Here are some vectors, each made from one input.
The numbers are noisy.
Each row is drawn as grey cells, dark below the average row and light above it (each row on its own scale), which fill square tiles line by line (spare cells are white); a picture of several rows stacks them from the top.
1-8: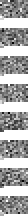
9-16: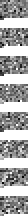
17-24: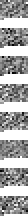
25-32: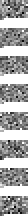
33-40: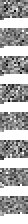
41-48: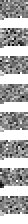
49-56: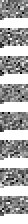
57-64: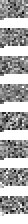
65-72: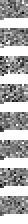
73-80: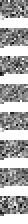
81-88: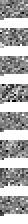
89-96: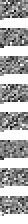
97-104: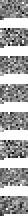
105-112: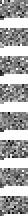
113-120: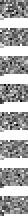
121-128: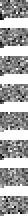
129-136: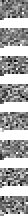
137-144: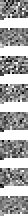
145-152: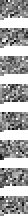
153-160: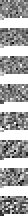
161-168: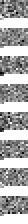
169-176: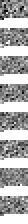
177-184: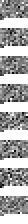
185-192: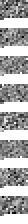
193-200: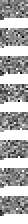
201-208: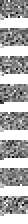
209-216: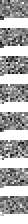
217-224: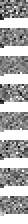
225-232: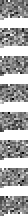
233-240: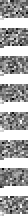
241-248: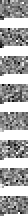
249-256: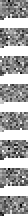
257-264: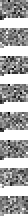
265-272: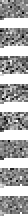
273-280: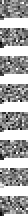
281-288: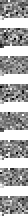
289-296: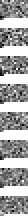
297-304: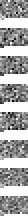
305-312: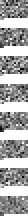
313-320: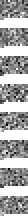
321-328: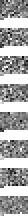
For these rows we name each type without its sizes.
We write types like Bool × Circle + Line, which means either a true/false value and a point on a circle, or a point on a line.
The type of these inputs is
Bool × Tree + Line.
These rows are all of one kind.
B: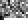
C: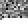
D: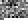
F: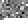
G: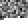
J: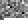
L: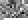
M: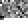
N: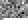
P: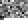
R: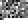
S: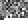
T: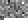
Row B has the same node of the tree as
F, J, L and R.
